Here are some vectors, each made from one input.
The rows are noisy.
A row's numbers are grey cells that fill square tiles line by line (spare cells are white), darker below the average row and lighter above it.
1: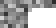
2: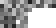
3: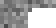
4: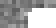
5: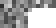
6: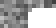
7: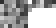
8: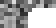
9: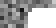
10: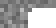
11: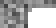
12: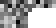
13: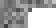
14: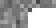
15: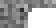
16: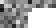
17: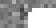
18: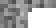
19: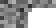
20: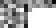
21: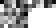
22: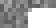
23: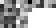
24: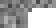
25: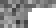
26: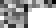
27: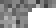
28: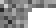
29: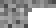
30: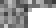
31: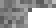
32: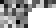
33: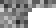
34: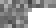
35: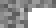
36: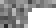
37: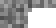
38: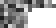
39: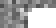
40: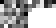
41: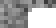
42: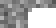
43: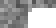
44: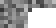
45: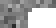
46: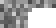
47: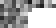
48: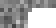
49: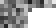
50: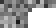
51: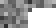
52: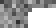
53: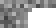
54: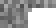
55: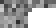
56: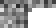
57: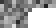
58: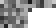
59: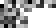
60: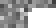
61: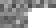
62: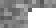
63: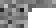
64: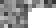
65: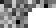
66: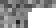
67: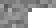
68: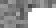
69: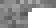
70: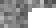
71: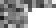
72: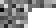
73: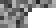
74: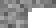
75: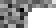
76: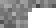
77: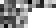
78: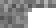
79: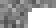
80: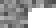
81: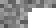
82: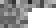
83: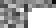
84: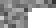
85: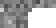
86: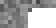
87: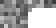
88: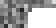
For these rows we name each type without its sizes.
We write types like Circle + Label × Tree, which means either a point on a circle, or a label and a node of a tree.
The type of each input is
Bool × Label.
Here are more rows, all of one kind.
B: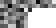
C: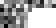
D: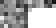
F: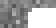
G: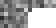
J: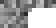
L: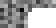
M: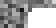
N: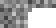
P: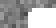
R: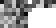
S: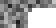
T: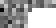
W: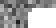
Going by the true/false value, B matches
G, S and W.
